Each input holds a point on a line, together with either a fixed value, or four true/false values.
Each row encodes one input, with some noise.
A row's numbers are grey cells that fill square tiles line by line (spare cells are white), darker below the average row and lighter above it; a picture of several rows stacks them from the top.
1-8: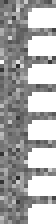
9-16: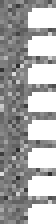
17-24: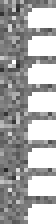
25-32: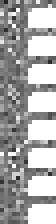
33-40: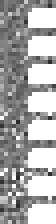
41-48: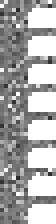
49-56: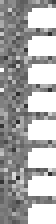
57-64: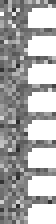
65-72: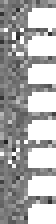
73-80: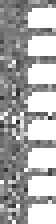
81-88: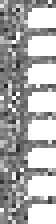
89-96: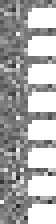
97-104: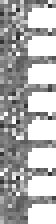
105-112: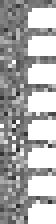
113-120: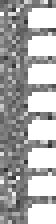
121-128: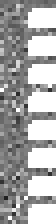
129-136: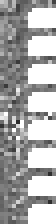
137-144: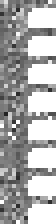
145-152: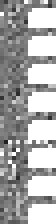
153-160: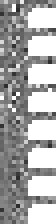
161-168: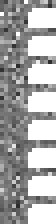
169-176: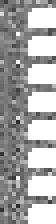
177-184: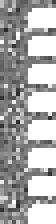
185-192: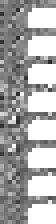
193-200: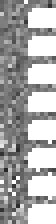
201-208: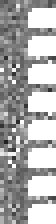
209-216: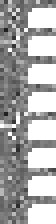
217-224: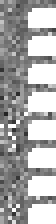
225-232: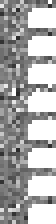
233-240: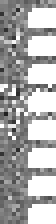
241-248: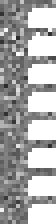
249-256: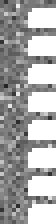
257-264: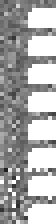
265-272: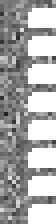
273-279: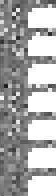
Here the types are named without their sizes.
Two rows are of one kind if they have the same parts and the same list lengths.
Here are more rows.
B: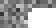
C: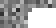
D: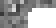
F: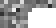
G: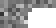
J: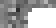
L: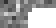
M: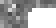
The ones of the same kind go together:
B, C, G, J, L
D, F, M

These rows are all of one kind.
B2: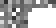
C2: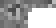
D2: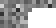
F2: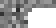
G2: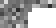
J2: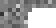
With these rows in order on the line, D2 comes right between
C2 and J2.
